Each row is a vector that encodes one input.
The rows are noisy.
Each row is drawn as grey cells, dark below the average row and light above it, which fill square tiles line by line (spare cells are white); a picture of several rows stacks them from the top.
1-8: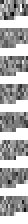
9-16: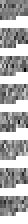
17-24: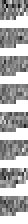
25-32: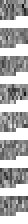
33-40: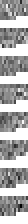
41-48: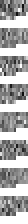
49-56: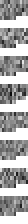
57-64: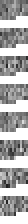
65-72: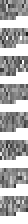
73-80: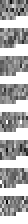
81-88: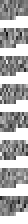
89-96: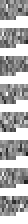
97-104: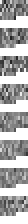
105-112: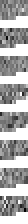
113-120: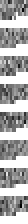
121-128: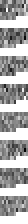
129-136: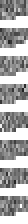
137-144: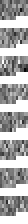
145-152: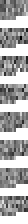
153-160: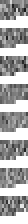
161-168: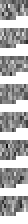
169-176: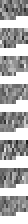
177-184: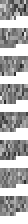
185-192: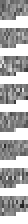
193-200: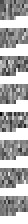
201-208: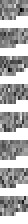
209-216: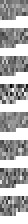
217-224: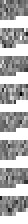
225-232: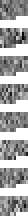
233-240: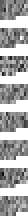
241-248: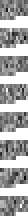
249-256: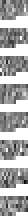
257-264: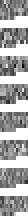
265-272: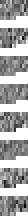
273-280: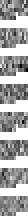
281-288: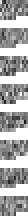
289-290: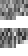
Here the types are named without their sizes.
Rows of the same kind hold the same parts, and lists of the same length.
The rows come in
3 kinds.
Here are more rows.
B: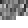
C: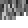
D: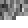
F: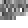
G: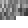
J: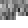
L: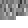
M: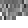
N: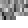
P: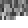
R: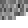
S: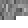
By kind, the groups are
B, F, J, M, N
C, P
D, G, L, R, S

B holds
a node of a tree.
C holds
a fixed value.
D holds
a point on a circle and four true/false values.
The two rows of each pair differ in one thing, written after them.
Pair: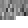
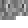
the place on the circle
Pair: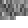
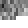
the place on the circle
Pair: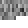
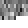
one of the four true/false values
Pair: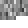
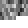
one of the four true/false values
